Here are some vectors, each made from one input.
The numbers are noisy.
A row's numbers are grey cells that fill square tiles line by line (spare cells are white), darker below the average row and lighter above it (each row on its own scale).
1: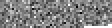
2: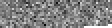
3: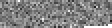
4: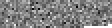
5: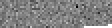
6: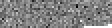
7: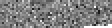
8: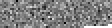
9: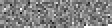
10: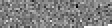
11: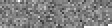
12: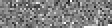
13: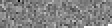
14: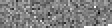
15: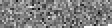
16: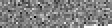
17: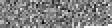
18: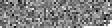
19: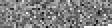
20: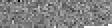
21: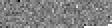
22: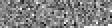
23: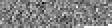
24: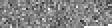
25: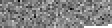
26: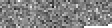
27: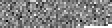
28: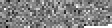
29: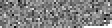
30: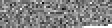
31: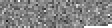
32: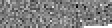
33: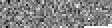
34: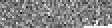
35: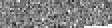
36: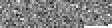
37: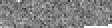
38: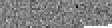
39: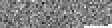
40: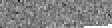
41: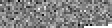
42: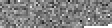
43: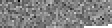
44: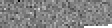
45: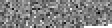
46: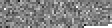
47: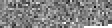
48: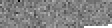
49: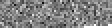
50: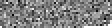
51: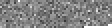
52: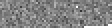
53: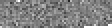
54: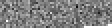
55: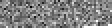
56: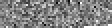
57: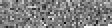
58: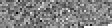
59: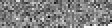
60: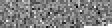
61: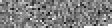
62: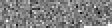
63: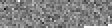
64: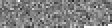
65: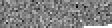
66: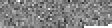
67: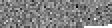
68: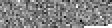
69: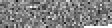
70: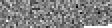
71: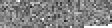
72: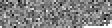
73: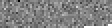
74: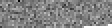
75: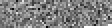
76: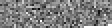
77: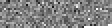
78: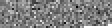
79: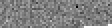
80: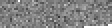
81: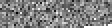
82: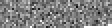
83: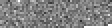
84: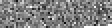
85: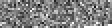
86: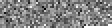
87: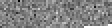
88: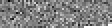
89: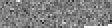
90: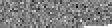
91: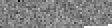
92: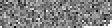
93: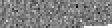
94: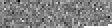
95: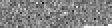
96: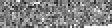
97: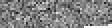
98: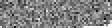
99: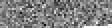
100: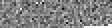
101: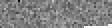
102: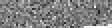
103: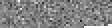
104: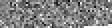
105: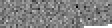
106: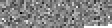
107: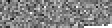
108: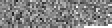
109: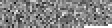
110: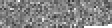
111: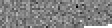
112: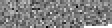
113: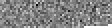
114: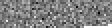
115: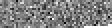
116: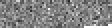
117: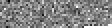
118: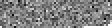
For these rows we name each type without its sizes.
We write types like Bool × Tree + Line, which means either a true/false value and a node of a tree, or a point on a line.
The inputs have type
List(Line).
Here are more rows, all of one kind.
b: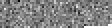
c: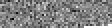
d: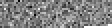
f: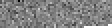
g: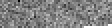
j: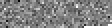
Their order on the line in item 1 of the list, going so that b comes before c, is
j, b, c, f, d, g.
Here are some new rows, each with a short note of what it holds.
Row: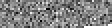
a list of two items
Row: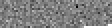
a list of one item
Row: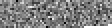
a list of one item
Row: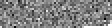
the empty list
